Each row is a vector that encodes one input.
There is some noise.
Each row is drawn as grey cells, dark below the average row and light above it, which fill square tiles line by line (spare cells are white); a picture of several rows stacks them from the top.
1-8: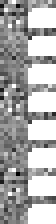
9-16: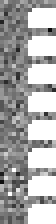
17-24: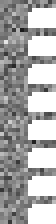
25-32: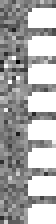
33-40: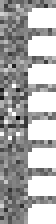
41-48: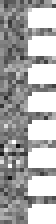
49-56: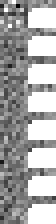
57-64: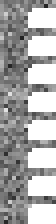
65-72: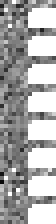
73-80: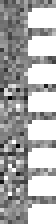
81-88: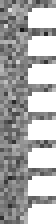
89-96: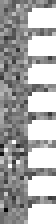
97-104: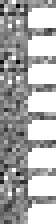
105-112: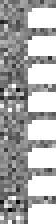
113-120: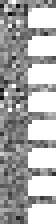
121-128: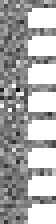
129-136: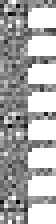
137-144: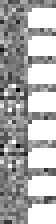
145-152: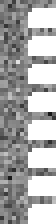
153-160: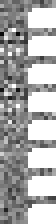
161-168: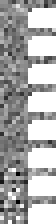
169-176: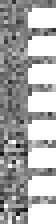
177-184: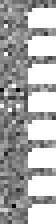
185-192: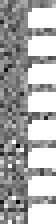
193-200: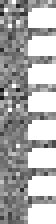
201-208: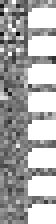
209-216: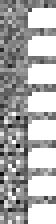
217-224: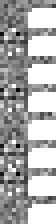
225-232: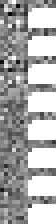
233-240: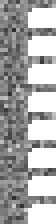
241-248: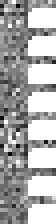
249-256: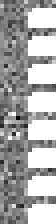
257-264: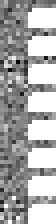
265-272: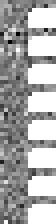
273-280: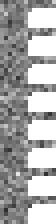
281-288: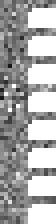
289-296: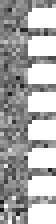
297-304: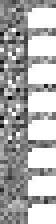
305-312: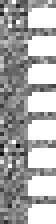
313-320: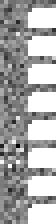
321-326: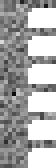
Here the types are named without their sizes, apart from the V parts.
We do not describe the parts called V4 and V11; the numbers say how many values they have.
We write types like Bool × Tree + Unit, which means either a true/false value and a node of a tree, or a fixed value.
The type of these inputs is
(Bool × Bool × Bool × Bool + Line) × V4 × V11 + Tree.
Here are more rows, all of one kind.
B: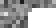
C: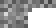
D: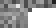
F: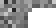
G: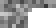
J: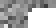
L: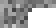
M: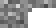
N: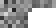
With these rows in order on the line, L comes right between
B and J.
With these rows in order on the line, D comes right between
G and M.
